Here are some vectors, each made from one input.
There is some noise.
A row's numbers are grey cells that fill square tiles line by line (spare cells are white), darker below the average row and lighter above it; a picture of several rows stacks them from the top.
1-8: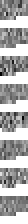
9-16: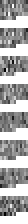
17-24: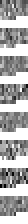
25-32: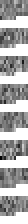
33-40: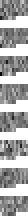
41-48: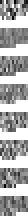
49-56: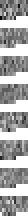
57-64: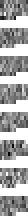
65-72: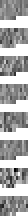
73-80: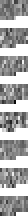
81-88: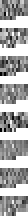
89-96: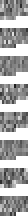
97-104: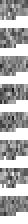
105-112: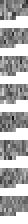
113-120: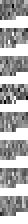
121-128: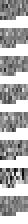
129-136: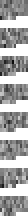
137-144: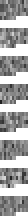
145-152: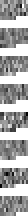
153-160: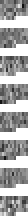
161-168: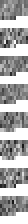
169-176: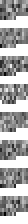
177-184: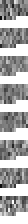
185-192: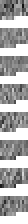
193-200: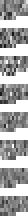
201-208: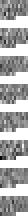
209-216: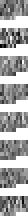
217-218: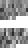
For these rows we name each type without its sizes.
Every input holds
either a point on a circle, or a fixed value, or a node of a tree, or four true/false values.
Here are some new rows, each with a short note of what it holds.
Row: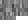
four true/false values
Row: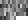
a fixed value
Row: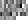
a point on a circle
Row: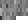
a node of a tree
